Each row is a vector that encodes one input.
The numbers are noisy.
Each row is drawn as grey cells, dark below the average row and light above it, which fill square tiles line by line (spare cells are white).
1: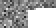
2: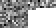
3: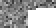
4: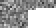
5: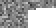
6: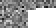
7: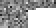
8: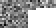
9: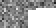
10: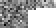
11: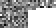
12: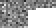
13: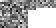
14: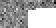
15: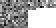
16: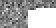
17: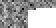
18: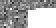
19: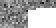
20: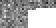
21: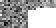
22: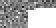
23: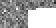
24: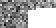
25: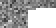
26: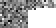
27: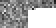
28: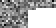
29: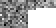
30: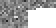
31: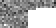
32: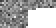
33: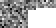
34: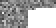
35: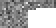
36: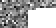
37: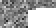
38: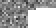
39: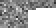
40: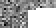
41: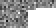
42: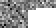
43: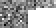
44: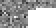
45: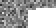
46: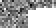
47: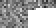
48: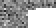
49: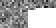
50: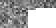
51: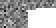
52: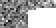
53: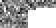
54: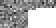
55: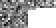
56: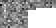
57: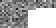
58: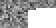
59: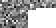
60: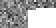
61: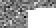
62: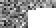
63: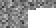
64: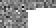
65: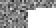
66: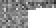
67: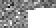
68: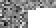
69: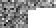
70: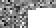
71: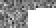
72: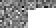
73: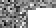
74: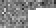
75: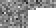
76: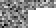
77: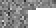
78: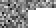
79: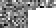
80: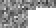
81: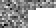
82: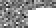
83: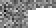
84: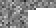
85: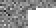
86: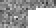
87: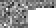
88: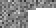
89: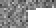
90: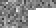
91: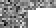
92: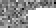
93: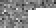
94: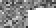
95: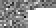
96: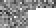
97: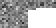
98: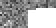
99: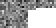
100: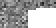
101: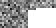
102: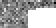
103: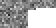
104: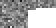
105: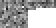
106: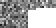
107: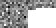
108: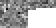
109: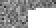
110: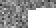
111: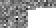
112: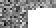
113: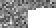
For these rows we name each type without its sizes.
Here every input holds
either a label, or a point on each of three lines.
